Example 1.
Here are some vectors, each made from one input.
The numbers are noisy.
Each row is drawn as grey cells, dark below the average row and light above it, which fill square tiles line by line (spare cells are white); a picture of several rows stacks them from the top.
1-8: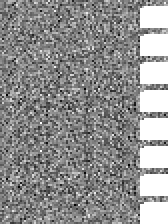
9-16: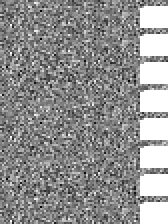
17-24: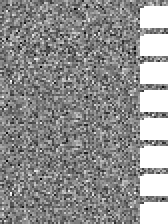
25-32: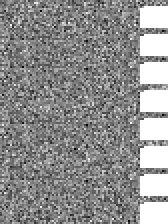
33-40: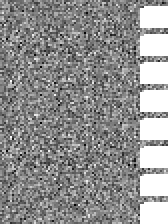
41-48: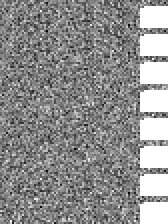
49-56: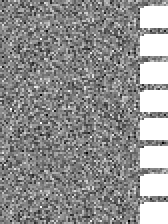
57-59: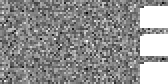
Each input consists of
a point on an 8-point line.
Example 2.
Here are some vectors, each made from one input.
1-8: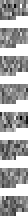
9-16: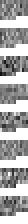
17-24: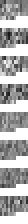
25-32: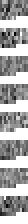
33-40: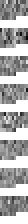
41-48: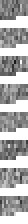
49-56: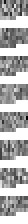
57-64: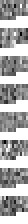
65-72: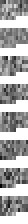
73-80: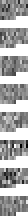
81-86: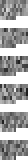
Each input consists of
a node of a 16-node tree.
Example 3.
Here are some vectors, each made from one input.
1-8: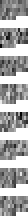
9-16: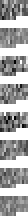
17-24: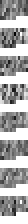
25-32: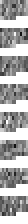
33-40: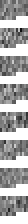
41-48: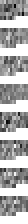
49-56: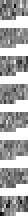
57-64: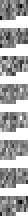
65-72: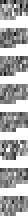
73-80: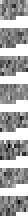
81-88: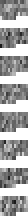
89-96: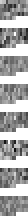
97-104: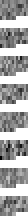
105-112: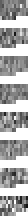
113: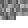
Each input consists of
a point on an 11-point line.
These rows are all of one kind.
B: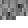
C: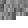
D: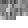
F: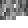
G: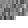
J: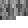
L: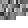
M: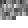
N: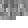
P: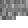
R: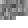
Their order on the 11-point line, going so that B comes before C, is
B, J, C, F, M, P, D, N, L, R, G.
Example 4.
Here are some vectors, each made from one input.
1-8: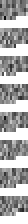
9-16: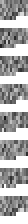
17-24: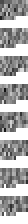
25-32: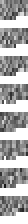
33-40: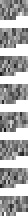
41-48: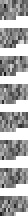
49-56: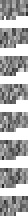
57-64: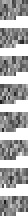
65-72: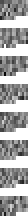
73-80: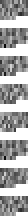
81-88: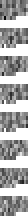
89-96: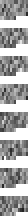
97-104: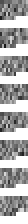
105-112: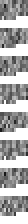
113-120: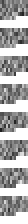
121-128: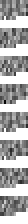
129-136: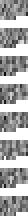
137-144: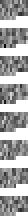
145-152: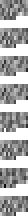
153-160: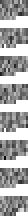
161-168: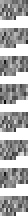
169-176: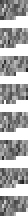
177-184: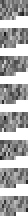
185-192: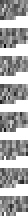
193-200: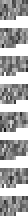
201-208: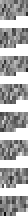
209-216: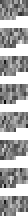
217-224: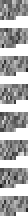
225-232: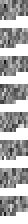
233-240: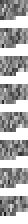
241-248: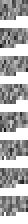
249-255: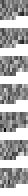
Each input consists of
four true/false values.
